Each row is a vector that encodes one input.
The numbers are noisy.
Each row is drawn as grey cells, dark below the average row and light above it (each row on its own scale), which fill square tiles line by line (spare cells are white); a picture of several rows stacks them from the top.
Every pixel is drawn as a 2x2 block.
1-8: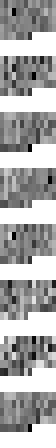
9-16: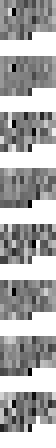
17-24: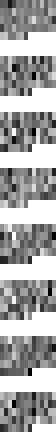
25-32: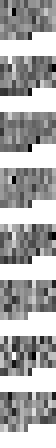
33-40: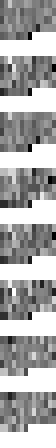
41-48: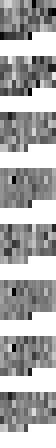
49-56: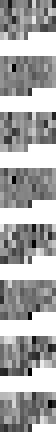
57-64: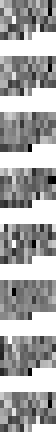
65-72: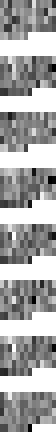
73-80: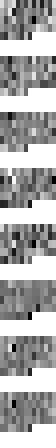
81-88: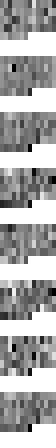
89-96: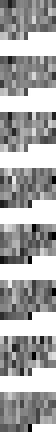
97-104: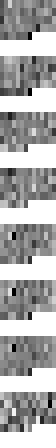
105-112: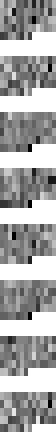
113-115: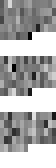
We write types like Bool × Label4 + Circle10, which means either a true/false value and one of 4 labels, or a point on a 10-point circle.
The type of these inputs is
Bool × List2(Line5) + Line4.
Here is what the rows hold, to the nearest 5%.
About 20% of them hold a point on a 4-point line. The rest hold a true/false value, together with a list of up to two points on a 5-point line.
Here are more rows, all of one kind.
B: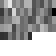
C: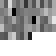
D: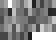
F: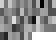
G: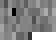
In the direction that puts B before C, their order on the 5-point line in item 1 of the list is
B, F, D, C, G.
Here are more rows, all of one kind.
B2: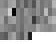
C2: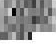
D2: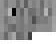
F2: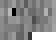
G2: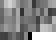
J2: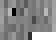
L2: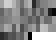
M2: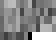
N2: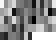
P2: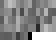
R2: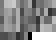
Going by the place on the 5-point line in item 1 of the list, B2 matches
C2, G2, M2 and R2.
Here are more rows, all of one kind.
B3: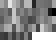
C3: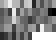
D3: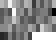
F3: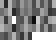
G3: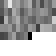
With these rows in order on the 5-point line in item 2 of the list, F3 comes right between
B3 and D3.
